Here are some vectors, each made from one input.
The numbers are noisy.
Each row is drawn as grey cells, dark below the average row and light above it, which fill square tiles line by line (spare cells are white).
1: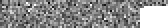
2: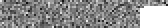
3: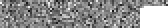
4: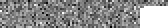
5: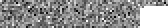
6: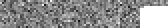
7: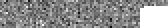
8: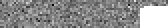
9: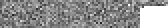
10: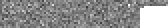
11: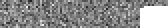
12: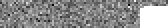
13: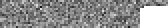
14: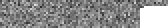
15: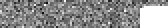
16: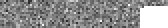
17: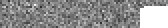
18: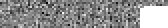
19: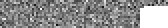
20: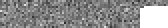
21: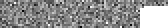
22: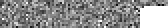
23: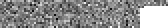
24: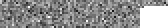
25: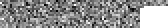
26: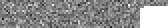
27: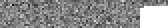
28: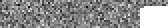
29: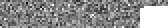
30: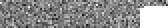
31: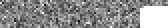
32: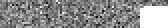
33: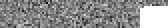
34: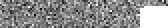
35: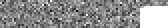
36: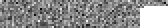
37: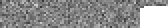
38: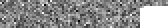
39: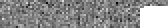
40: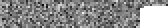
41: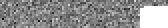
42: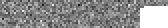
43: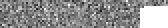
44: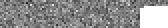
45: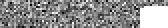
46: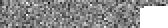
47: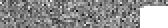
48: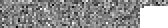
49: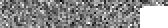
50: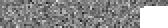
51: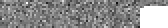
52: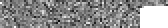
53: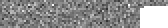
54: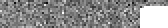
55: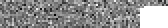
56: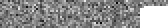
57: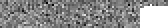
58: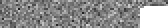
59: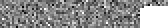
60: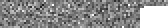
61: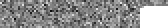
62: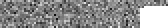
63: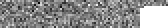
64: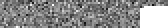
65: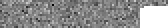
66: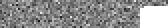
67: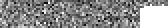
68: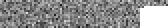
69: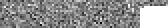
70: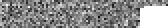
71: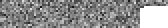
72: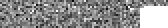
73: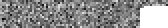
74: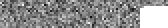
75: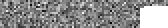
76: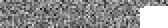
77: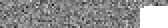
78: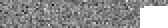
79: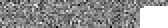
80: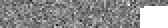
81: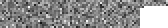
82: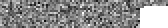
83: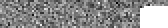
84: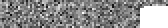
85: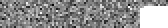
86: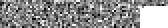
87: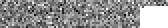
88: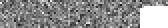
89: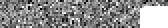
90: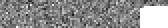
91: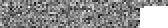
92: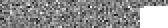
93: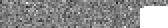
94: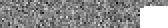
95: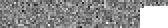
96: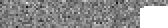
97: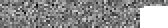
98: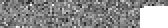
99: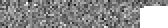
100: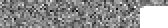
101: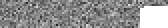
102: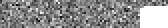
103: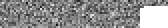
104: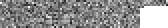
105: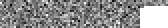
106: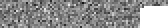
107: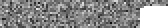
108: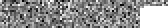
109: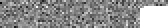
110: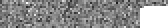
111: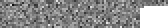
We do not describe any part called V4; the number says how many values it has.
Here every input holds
either a true/false value and a value of V4, or a list of up to two points on a 6-point circle.
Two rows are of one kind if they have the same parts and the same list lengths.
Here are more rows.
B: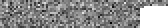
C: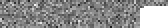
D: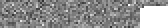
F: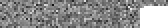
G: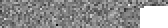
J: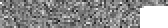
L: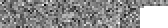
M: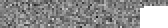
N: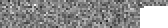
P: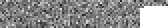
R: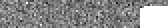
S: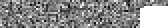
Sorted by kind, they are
B, S
C, D, F, G, N
J, L, P
M, R

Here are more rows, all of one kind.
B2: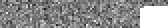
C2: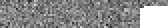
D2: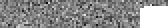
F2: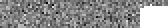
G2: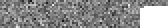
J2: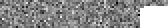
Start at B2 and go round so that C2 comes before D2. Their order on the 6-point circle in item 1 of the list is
B2, G2, C2, J2, F2, D2.
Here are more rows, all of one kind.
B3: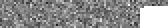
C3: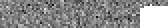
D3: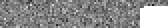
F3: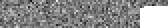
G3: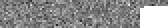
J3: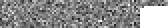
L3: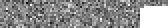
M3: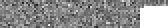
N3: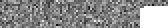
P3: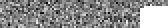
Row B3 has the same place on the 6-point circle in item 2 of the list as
C3 and J3.
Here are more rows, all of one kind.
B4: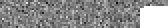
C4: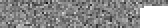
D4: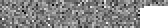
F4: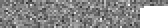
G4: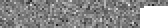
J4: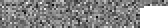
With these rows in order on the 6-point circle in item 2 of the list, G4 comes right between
B4 and D4.
